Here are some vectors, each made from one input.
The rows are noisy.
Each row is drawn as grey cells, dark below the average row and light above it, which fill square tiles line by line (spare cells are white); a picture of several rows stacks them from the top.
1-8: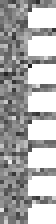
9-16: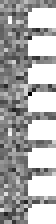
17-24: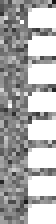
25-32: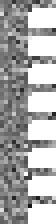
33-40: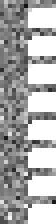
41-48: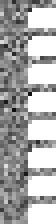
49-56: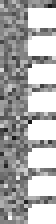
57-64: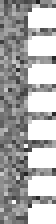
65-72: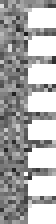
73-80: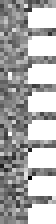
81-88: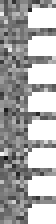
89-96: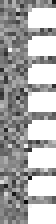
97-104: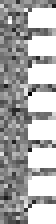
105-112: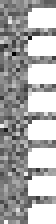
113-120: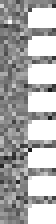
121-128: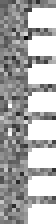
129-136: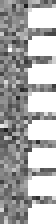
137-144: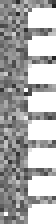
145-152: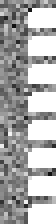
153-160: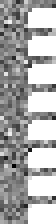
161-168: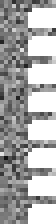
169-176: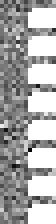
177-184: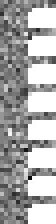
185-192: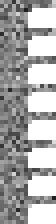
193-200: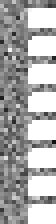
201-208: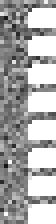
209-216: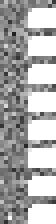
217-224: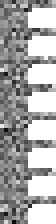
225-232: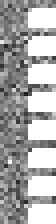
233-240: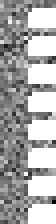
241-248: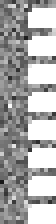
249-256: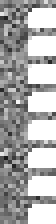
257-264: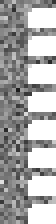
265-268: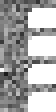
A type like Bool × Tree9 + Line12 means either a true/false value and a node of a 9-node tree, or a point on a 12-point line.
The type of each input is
Bool × Line5 + (Circle6 + Unit) × Label7 × List2(Line7).
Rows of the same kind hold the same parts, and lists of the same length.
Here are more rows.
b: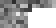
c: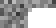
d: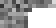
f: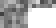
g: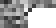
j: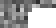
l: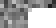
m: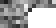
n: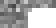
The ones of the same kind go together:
b
c, n
d
f
g, m
j
l

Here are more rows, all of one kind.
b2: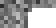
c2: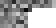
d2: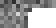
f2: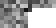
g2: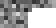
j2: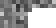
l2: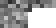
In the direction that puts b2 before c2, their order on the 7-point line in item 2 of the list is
b2, d2, c2, f2, l2, g2, j2.
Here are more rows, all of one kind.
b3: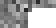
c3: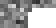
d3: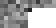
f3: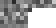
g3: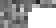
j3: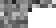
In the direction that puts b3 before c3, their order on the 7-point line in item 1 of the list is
d3, b3, f3, c3, g3, j3.
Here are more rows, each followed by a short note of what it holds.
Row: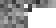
one of 7 labels, together with a list of two items
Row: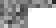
a point on a 6-point circle and one of 7 labels, together with a list of two items
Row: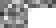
a point on a 6-point circle and one of 7 labels, together with a list of two items
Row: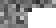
one of 7 labels, together with a list of one item
